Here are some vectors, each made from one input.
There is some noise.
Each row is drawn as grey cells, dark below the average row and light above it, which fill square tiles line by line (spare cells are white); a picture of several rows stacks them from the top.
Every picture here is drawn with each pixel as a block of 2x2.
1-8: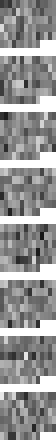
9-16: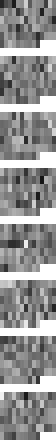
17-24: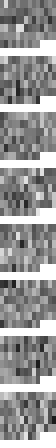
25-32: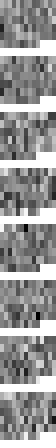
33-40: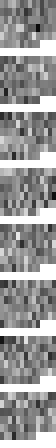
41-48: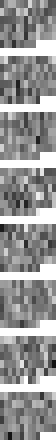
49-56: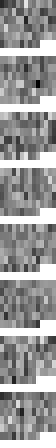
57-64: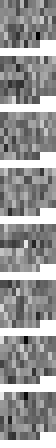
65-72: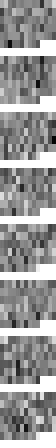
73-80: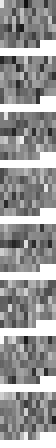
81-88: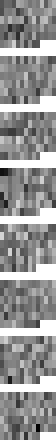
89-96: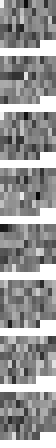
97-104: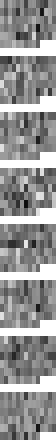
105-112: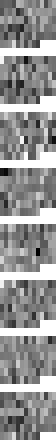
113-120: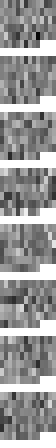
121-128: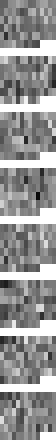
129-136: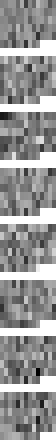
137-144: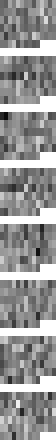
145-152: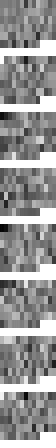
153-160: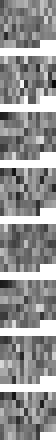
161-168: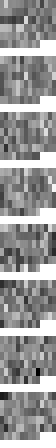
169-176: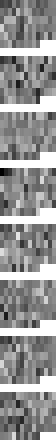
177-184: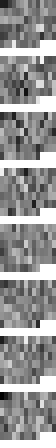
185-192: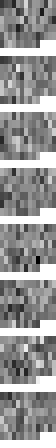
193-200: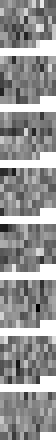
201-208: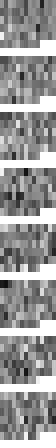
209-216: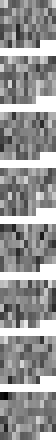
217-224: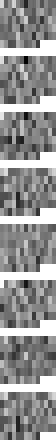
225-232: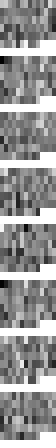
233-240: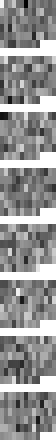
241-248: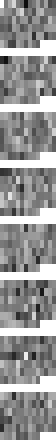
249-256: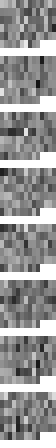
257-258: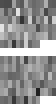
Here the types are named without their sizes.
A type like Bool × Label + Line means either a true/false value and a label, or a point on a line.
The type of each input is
Label × (Tree + Unit).
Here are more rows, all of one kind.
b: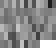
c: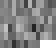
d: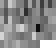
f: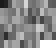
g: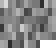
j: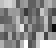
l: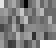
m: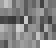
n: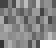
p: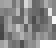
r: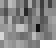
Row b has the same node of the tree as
d, j, n and r.
